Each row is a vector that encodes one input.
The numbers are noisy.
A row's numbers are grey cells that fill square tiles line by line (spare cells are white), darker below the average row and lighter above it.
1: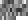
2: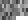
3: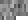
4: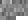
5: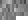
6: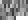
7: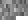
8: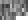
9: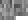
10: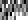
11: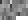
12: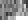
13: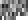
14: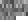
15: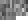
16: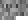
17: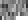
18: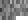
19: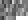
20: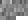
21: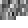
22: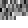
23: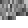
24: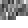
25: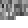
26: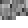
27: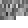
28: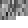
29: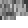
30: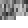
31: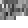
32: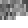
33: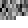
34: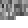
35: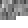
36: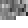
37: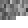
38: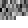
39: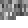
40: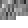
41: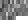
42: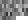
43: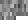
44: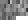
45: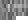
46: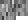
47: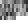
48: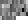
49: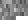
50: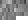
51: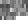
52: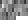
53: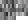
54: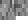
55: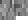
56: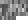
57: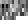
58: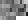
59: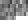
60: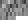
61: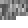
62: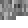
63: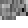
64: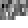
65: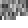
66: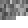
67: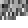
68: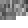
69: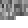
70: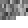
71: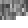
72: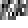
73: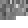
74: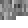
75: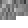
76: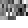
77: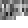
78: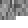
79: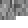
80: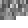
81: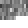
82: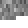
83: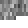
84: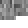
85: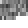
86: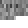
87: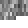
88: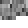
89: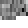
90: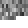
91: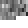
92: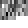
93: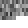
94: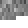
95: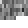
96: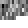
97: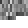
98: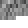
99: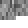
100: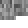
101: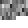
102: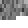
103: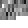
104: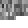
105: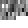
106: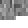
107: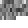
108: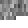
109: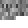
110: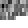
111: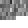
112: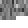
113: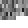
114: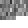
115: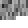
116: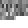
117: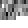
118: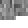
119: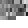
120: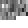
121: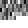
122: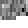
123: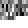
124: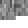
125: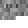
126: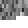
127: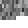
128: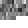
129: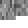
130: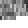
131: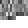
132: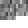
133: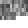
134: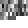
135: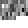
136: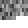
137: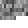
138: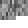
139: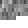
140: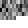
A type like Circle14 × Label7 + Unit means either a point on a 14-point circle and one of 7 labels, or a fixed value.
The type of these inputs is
List2(Line11).
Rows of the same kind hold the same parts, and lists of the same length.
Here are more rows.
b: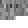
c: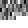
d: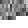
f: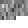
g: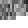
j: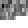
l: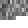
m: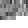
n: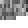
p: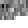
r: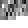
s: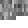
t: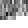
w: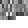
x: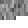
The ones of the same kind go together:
b, d, f, r, s, w, x
c
g, j, l, m, n, p, t

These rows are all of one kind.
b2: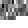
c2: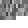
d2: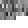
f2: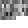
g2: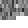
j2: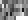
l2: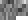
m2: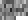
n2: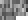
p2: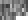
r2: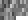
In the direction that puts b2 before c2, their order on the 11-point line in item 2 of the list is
f2, m2, j2, n2, l2, r2, p2, g2, b2, c2, d2.
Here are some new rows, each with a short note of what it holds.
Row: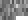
a list of two items
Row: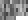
a list of two items
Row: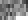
a list of two items
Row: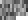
a list of two items
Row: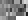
a list of one item
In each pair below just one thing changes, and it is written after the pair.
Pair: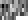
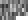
the place on the 11-point line in item 2 of the list
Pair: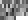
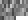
the place on the 11-point line in item 2 of the list
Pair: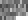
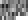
the place on the 11-point line in item 2 of the list
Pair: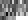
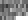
the place on the 11-point line in item 1 of the list
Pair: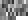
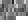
the place on the 11-point line in item 2 of the list
